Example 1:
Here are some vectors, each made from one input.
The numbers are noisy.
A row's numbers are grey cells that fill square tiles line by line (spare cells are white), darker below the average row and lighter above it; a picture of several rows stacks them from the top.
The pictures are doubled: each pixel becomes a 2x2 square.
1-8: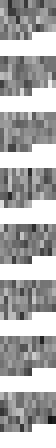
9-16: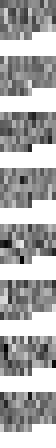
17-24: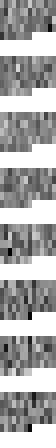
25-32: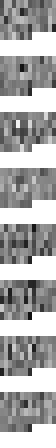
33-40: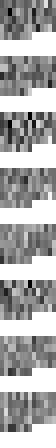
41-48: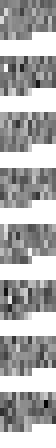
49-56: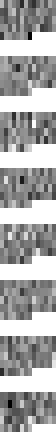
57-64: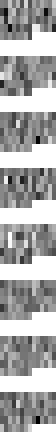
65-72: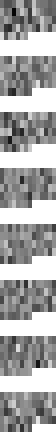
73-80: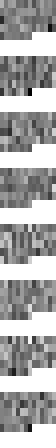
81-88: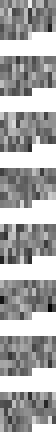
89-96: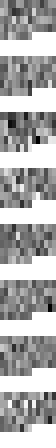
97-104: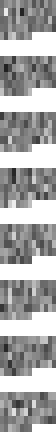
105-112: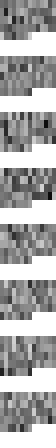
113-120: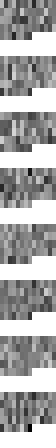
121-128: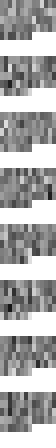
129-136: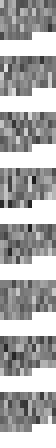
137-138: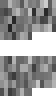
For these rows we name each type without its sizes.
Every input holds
a point on each of two lines.
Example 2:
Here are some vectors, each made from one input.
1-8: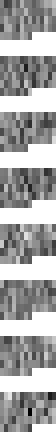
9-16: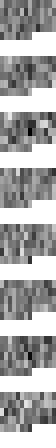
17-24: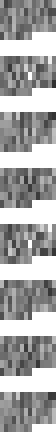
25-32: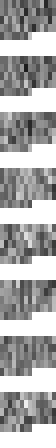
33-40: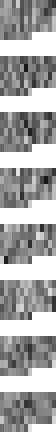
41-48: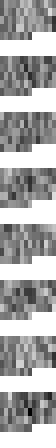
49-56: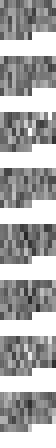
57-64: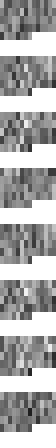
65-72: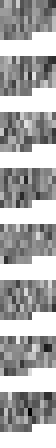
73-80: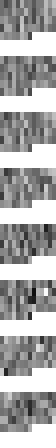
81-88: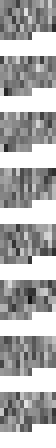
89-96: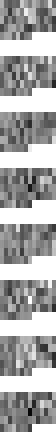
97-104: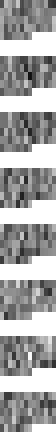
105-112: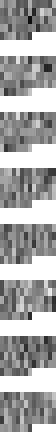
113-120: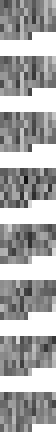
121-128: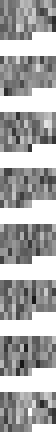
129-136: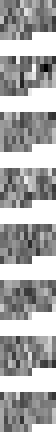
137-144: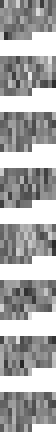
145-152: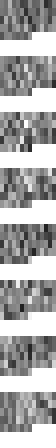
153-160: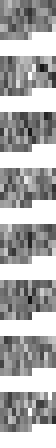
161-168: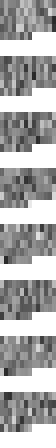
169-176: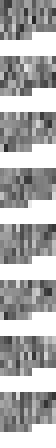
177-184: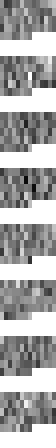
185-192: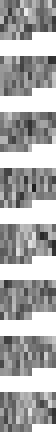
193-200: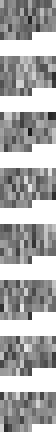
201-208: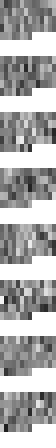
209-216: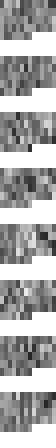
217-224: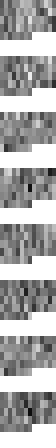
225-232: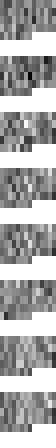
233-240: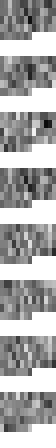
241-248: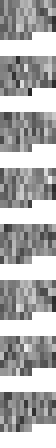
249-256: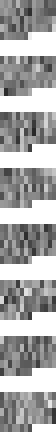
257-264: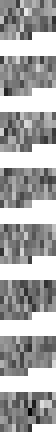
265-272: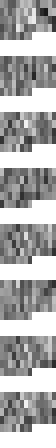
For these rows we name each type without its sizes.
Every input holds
a point on a line.
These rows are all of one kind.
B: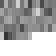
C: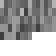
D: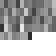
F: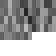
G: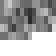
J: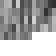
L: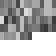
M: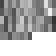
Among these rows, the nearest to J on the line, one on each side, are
B and G.
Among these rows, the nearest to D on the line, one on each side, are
C and L.
